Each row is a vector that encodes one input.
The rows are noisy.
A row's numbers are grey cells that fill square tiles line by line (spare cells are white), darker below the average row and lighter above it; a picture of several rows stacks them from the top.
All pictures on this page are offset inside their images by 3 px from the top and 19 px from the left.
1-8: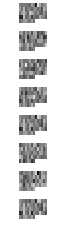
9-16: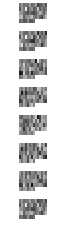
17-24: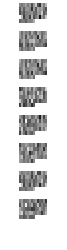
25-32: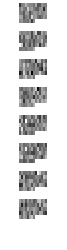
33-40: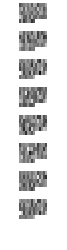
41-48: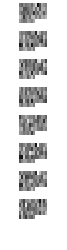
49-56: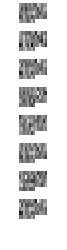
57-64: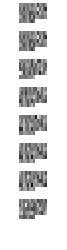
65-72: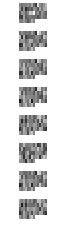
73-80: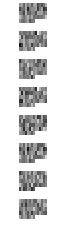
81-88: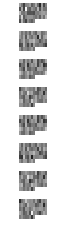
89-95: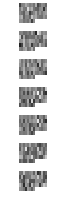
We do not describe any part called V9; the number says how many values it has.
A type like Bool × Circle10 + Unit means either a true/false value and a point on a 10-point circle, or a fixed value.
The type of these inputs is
Bool × Line4 + V9.
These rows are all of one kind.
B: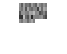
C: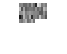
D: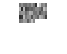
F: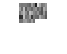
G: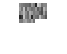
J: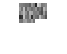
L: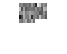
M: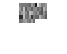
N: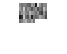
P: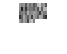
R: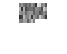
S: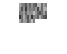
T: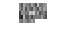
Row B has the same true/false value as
P, S and T.
